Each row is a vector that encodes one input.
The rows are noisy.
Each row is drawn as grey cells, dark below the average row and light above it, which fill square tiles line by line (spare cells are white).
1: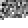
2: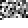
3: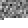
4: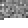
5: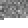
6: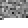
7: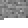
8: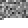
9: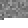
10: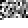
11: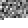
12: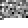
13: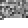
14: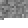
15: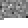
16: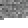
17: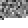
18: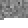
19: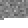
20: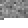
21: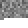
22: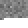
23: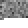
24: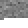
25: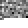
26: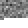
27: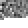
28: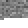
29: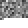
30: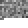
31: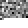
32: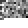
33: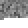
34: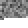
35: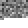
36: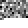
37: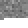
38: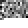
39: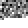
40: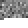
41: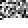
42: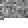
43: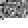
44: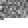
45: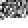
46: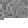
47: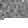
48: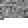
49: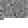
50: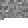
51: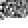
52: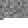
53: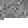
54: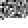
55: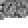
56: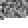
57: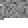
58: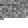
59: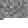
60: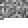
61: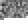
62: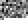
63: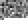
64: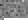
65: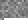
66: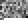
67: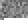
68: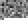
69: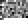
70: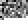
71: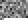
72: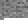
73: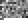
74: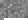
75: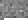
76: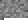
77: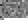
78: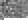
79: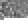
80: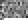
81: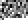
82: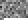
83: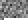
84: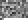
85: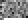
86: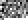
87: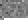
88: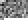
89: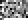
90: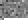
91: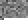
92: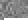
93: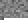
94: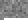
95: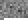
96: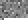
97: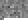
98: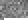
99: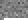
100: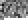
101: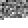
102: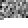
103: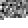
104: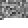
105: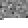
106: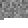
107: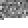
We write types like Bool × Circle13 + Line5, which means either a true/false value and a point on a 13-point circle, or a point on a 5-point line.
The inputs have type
Label10 × (Line6 + Line11).
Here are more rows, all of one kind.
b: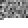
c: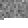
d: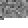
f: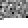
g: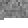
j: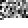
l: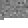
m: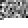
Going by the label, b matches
l and m.
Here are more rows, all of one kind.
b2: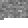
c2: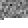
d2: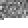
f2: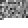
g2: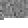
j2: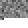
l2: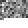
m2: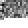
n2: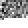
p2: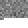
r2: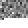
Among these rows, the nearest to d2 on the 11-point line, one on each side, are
c2 and n2.
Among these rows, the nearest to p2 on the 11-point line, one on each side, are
g2 and m2.
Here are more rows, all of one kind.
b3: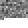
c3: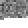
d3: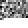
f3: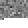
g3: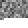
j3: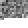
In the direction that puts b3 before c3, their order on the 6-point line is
f3, j3, b3, g3, d3, c3.
